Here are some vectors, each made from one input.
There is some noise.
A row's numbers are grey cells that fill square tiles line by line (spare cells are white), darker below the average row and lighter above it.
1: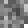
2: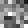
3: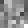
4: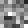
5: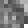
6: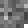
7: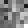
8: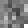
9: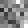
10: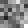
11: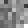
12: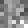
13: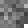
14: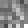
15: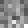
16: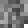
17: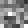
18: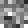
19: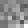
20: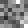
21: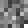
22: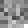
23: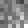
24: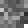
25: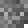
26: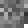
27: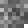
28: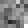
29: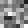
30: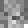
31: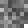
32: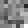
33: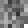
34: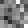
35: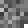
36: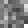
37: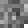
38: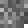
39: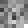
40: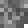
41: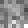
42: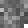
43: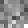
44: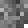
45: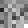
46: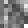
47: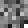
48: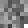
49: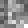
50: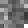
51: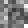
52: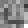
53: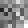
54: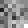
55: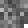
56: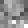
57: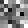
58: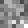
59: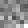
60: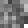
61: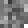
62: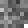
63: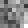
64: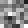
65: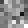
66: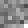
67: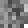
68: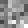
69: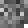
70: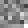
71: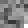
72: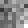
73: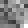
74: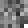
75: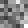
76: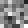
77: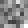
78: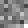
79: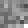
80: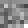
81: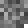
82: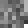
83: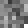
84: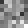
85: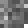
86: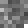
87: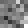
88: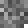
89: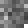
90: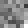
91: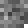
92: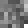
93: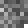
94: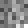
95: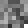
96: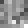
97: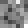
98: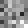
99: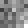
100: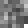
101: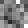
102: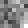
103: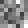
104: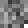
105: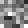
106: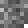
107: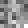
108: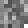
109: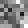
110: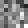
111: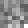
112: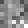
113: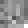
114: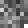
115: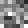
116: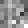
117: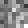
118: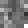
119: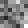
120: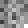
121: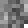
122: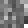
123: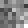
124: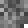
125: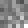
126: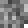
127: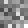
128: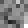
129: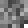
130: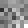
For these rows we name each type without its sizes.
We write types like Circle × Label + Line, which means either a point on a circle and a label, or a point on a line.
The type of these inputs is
Bool × Bool × Bool + List(Line).
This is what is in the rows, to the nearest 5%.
About 40% of them hold three true/false values. The rest are lists of points on a line.
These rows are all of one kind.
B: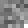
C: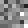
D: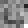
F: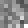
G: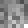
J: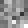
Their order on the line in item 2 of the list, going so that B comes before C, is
G, B, F, D, J, C.
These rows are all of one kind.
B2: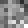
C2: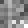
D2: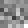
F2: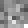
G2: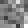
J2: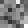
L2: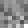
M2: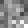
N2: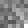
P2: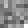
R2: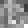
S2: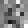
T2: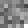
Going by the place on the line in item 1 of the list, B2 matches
C2, M2 and R2.
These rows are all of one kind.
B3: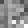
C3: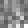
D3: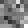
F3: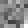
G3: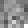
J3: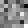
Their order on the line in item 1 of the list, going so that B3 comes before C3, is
B3, G3, C3, J3, F3, D3.
